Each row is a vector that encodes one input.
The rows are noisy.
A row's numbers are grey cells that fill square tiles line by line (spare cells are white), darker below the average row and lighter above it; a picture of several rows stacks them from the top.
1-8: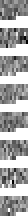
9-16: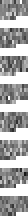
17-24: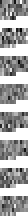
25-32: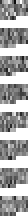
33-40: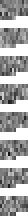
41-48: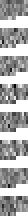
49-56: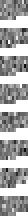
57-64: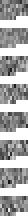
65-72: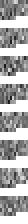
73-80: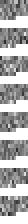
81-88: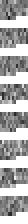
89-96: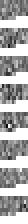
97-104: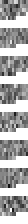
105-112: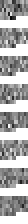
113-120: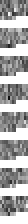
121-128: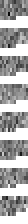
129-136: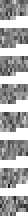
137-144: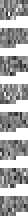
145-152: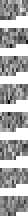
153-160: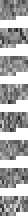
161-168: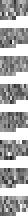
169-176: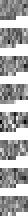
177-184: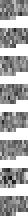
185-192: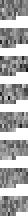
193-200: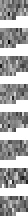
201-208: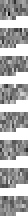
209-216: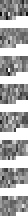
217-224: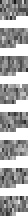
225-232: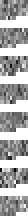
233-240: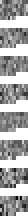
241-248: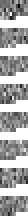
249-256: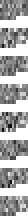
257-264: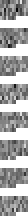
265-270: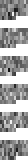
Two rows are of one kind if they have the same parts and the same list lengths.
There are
3 kinds of row.
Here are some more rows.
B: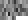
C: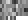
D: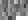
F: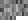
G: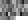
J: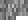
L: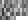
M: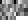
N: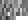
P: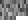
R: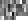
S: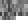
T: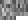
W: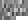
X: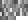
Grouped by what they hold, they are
B, G, S
C, D, F, J, P, T
L, M, N, R, W, X

